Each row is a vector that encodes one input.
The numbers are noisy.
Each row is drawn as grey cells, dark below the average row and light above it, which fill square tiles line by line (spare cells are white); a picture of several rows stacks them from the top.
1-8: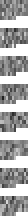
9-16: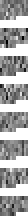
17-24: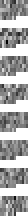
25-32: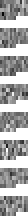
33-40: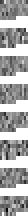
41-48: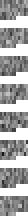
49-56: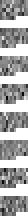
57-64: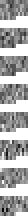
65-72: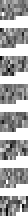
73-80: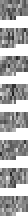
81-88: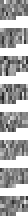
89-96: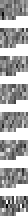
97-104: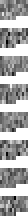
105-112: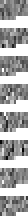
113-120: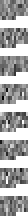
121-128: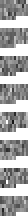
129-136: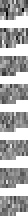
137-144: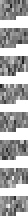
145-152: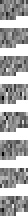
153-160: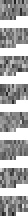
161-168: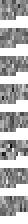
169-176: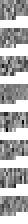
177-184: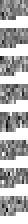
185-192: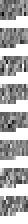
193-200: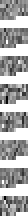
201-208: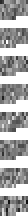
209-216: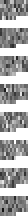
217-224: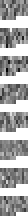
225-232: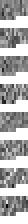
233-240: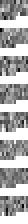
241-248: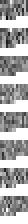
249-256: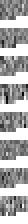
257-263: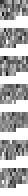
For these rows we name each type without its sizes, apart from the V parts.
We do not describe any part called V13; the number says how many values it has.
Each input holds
a label, together with either a label, four true/false values and a value of V13, or a point on a line.
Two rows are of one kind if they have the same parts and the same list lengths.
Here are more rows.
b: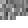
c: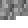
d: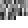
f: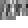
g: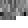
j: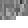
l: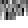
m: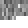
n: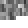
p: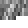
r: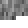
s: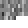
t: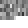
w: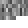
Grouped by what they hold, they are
b, c, d, g, j, m, n, p, r, s, t, w
f, l

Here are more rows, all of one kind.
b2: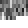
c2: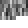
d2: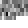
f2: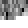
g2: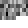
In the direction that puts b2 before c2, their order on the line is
f2, d2, b2, c2, g2.
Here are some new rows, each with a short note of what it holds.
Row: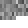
two labels, four true/false values and a value of V13
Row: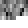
a label and a point on a line
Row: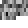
a label and a point on a line
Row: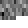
two labels, four true/false values and a value of V13
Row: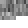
two labels, four true/false values and a value of V13
